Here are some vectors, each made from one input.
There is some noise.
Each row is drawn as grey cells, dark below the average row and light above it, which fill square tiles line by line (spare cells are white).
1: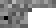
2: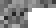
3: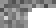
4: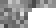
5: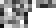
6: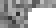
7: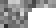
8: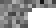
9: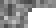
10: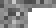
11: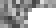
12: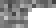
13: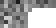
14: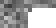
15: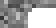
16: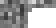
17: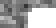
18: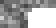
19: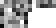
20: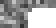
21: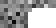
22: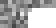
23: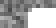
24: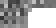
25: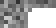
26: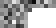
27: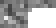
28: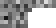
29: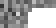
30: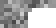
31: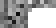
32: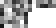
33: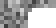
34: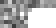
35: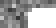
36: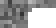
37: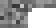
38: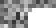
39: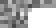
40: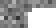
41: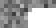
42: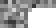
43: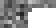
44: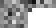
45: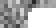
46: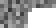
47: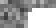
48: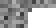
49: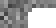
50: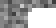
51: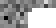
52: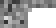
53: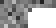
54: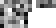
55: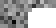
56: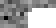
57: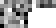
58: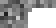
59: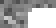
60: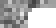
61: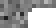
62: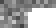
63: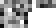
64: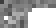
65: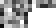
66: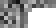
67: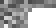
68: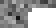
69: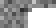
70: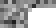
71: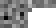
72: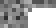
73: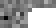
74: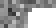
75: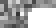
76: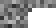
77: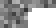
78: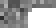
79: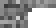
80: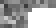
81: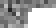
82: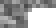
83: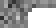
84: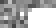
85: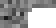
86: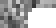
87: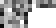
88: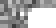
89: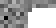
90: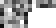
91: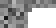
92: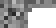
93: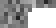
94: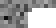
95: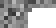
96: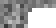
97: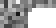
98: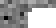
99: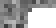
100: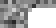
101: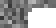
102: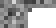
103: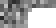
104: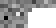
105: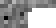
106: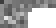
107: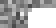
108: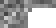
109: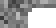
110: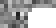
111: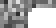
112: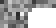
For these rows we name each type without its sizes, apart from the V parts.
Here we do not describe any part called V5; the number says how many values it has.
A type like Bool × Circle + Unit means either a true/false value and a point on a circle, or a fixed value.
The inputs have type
List(Bool × V5).
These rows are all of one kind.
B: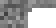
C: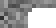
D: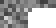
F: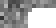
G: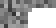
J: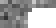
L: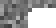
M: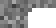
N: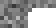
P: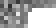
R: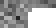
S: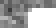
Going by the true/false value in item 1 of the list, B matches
J and S.
